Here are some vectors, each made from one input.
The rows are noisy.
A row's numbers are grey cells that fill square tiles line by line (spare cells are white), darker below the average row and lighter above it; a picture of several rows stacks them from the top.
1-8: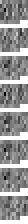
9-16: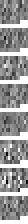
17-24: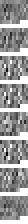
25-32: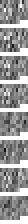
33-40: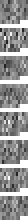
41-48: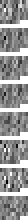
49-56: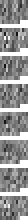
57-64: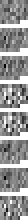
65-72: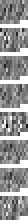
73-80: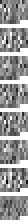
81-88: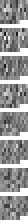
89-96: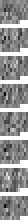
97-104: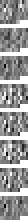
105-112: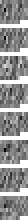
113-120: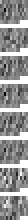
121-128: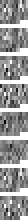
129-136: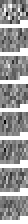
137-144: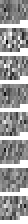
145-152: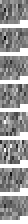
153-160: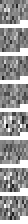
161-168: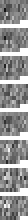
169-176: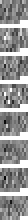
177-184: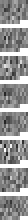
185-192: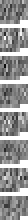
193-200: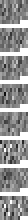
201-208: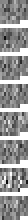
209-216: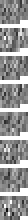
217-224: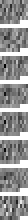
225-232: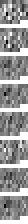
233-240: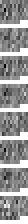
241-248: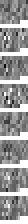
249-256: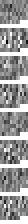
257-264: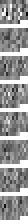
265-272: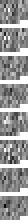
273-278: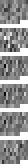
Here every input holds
a true/false value, together with either a point on a 7-point line, or a point on a 10-point line.
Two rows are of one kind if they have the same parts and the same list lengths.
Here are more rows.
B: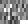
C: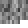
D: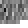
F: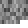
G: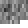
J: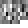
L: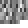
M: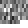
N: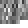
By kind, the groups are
B, J, L, M, N
C, D, F, G

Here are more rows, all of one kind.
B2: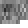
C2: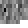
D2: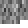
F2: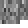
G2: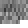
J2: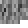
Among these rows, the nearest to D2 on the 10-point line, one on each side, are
F2 and J2.
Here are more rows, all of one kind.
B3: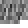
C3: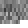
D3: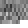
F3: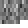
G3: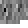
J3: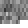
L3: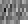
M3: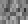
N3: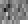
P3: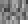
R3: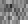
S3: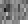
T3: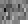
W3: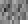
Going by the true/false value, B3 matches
F3, G3 and L3.
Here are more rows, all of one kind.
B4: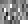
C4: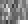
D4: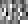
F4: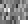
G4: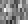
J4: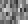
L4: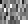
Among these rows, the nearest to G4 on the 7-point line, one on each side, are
C4 and J4.
